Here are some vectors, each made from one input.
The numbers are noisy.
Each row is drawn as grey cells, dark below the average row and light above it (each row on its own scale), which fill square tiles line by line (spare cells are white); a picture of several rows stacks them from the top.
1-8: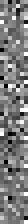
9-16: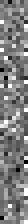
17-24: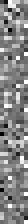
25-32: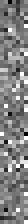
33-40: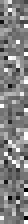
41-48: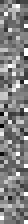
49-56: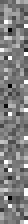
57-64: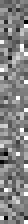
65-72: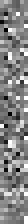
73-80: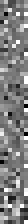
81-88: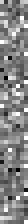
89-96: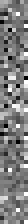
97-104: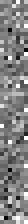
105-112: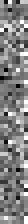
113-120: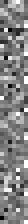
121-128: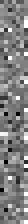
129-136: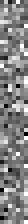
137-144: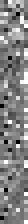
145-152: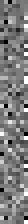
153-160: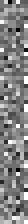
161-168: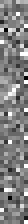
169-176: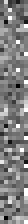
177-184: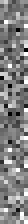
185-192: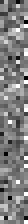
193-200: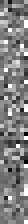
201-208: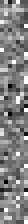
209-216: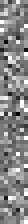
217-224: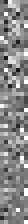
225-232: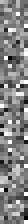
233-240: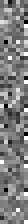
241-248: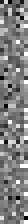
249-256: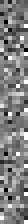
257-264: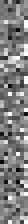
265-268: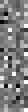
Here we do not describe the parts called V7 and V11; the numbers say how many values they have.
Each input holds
either a point on an 8-point line and a value of V11, or a true/false value and a value of V7.
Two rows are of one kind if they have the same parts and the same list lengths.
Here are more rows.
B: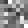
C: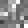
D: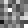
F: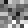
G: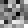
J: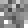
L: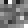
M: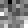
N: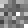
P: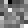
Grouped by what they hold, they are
B, F, G, L
C, D, J, M, N, P

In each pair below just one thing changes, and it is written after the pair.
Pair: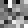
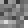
the value of V7
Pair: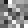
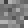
the value of V7
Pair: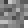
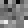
the true/false value
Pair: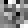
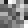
the true/false value
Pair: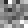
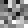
the value of V7
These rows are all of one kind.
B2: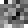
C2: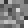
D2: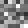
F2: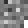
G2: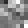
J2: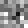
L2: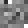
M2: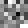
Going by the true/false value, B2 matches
D2 and M2.
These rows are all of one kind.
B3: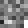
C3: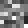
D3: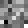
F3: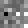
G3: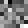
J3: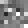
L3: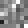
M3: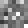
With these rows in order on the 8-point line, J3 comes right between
D3 and F3.
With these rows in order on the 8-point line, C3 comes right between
L3 and M3.
